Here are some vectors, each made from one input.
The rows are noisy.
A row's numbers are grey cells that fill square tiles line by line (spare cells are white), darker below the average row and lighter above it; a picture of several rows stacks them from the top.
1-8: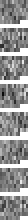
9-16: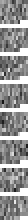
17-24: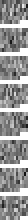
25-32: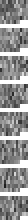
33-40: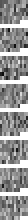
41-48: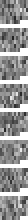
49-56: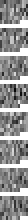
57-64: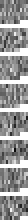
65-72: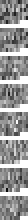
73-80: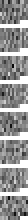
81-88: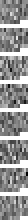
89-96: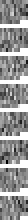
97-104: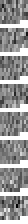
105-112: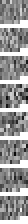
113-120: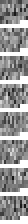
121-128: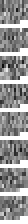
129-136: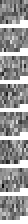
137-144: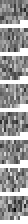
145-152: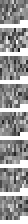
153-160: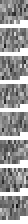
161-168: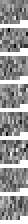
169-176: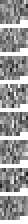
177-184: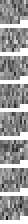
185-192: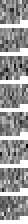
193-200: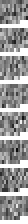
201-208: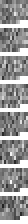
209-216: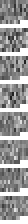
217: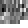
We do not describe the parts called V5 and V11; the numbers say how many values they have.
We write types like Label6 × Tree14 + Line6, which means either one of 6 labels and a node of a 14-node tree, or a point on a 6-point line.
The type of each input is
List2(Line6) + V5 × V11.
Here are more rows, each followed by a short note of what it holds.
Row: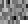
the empty list
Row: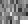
a list of two items
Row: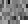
the empty list
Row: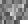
a list of two items
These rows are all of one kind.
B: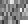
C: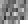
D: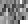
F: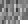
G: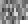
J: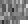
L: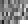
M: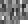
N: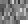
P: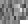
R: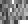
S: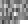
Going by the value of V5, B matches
J and M.
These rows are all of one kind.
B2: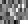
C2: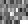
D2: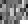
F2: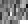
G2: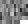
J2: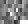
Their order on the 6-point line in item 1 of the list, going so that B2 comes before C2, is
B2, J2, C2, G2, D2, F2.
